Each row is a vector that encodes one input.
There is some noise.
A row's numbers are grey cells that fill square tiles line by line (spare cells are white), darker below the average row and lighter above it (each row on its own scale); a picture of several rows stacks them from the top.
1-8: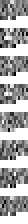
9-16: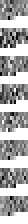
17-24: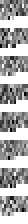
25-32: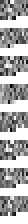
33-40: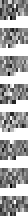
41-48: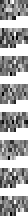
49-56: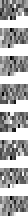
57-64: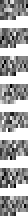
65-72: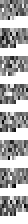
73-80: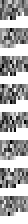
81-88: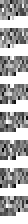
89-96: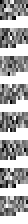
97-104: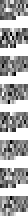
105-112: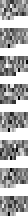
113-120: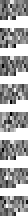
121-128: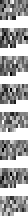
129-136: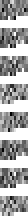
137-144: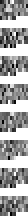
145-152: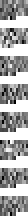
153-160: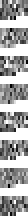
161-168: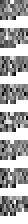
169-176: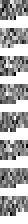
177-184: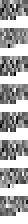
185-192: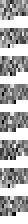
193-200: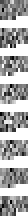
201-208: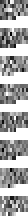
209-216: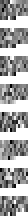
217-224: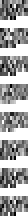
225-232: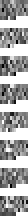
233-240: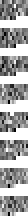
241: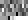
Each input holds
either one of 7 labels, or a point on a 13-point line.
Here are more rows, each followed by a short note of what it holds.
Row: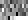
one of 7 labels
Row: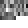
a point on a 13-point line
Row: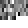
a point on a 13-point line
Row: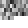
one of 7 labels
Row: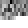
one of 7 labels
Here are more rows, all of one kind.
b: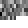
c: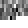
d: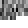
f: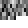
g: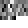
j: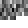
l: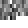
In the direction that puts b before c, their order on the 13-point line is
g, f, b, j, d, c, l.
